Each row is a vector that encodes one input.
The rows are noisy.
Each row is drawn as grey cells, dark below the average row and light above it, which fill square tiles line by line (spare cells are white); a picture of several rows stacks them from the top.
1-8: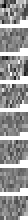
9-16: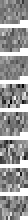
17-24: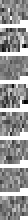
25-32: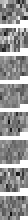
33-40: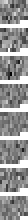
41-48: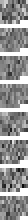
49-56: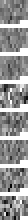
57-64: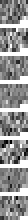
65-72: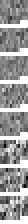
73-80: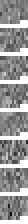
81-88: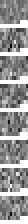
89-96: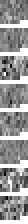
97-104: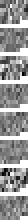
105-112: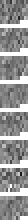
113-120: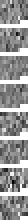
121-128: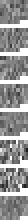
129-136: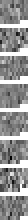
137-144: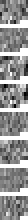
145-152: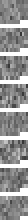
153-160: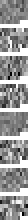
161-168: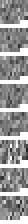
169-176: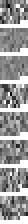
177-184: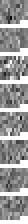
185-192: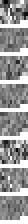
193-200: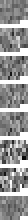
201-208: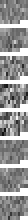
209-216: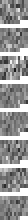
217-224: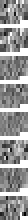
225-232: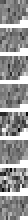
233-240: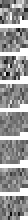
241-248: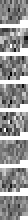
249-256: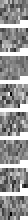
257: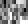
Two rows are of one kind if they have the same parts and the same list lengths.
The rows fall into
3 kinds.
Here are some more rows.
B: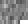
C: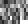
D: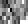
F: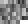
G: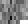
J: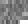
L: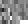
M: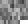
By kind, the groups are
B, F, G, J, M
C, D
L

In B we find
four true/false values.
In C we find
two labels (each one of 7).
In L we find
a fixed value.
